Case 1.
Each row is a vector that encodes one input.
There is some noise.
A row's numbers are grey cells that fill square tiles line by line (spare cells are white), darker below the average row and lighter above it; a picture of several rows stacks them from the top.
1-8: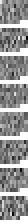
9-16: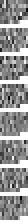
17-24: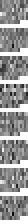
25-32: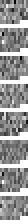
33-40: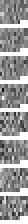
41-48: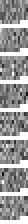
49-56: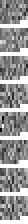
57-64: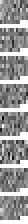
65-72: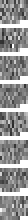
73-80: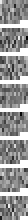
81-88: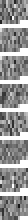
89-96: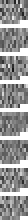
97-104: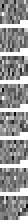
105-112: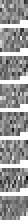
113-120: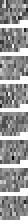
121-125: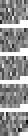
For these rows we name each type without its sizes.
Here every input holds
a point on a line and a node of a tree.
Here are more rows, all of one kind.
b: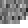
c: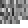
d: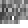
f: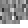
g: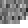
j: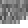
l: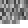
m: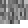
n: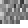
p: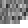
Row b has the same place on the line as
d, g, j and l.
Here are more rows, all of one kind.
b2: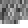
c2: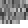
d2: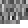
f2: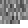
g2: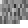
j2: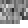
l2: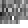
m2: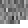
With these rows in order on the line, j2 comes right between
d2 and f2.
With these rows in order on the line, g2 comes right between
b2 and d2.
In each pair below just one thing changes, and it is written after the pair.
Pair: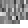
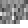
the place on the line
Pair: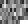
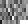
the node of the tree
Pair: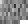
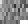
the place on the line
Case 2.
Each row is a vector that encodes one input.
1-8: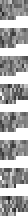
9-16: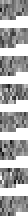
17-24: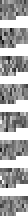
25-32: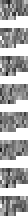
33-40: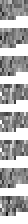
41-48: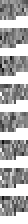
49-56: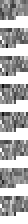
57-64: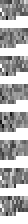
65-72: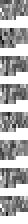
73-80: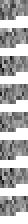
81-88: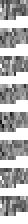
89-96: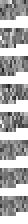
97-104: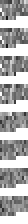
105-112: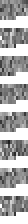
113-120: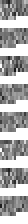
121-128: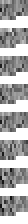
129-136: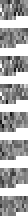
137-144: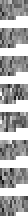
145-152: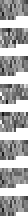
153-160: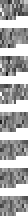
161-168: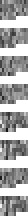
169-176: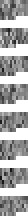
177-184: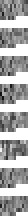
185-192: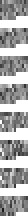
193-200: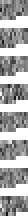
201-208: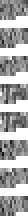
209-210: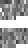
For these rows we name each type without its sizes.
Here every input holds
either a point on a line, or a node of a tree.
